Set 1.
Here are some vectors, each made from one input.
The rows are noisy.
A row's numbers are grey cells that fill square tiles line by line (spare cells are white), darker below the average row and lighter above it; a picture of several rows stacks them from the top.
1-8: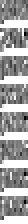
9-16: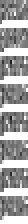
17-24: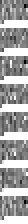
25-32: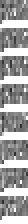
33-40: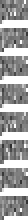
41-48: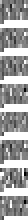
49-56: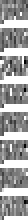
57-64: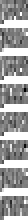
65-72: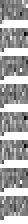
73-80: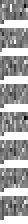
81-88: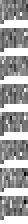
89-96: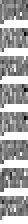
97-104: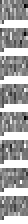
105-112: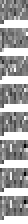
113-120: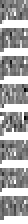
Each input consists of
either a fixed value, or three true/false values.
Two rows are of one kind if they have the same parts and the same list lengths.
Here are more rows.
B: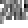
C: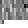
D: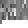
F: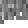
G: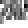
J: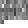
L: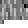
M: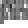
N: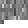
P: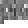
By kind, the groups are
B, G
C, D, F, J, L, M, N, P

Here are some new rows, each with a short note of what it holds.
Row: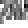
a fixed value
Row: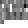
three true/false values
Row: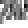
a fixed value
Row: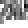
a fixed value
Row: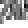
a fixed value
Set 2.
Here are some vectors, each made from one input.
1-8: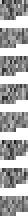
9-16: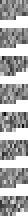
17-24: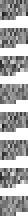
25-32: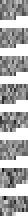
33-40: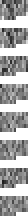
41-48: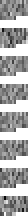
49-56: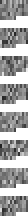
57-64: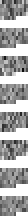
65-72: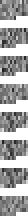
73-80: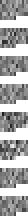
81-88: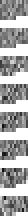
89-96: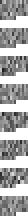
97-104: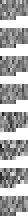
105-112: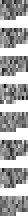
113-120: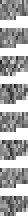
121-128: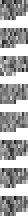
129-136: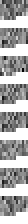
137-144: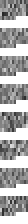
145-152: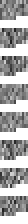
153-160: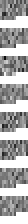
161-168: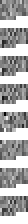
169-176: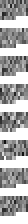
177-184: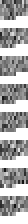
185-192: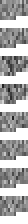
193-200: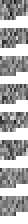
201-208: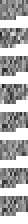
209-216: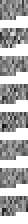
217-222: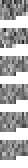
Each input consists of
one of 5 labels.
